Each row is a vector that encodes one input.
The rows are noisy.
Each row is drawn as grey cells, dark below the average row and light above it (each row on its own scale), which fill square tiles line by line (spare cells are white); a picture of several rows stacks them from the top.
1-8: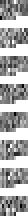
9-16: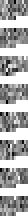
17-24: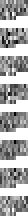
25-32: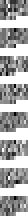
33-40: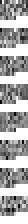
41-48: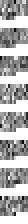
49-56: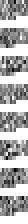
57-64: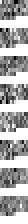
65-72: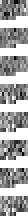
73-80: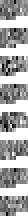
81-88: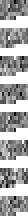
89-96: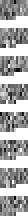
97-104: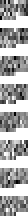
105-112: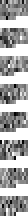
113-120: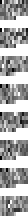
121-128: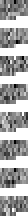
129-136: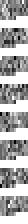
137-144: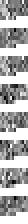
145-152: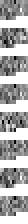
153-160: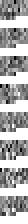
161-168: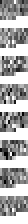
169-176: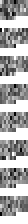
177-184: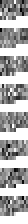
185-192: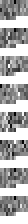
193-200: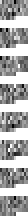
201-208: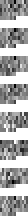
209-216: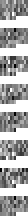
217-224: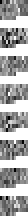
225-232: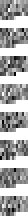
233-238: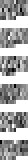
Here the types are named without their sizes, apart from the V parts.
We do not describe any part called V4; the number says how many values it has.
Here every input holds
a true/false value, together with either a point on a line, or a value of V4.
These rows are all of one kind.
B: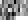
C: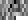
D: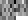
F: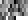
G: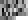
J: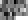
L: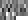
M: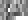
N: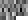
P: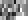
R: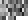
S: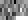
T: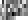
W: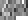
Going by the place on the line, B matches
C, D, F and P.
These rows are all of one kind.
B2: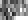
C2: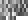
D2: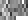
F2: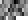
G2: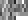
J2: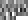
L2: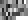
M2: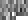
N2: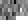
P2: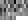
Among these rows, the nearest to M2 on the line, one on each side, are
C2 and J2.
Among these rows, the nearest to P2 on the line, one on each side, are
B2 and N2.
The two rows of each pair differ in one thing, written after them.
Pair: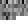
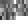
the value of V4
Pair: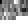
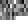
the true/false value
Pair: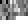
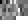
the true/false value
